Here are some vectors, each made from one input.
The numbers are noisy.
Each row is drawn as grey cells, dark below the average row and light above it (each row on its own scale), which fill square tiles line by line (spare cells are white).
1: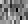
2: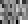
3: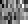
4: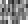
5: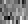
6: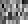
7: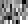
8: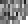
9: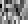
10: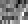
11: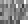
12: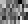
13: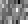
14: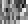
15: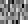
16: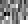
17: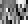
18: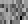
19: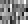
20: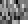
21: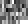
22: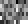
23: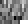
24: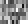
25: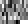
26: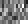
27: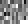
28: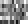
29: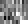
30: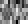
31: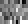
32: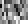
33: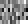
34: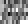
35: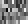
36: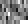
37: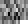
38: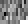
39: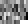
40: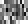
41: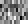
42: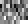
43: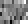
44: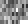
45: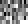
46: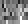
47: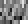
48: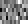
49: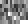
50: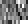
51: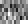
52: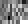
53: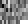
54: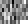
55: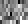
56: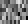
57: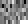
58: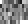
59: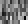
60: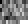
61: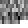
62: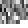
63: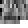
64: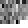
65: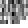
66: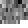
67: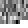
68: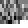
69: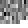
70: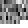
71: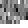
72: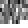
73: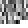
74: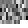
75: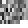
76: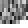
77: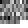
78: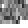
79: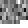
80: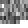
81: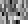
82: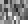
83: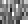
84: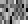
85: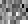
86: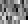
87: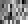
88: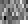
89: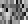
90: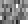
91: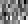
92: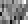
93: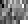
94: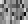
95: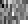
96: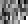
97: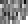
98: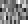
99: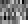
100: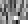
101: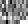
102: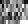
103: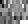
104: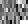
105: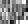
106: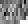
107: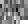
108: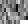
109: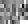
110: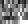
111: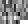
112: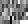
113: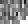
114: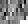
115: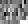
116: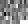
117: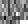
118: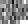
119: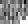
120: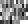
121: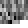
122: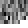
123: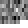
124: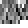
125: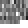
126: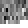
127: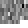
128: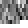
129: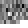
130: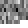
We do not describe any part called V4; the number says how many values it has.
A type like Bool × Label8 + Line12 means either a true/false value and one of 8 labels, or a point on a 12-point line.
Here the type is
(Line3 × Line6 + Unit) × Tree9 + V4.
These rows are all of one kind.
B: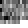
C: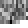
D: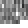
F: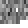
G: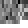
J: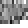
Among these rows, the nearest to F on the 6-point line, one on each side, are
C and G.
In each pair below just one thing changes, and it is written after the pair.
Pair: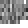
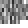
the place on the 6-point line
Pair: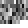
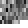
the place on the 3-point line
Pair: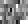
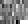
the place on the 3-point line
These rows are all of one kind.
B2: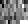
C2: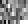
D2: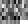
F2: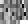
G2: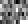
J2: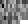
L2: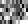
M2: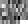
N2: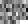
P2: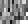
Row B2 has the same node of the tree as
D2 and M2.
